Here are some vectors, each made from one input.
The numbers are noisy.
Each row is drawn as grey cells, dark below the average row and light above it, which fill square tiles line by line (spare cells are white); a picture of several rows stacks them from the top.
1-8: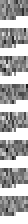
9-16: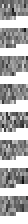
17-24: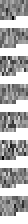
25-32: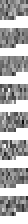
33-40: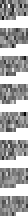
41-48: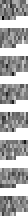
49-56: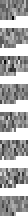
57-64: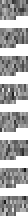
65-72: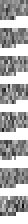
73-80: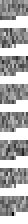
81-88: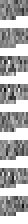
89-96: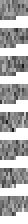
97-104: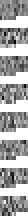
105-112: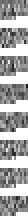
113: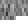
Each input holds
either a point on an 8-point line, or a list of up to two points on a 7-point line.
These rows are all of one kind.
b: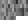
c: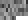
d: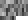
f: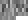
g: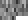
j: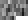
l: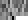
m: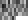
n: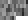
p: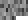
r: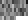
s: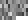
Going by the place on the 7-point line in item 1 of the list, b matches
c and p.
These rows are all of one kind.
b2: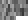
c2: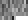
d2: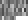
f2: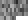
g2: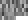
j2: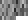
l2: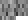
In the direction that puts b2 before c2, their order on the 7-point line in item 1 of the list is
b2, f2, j2, l2, g2, c2, d2.
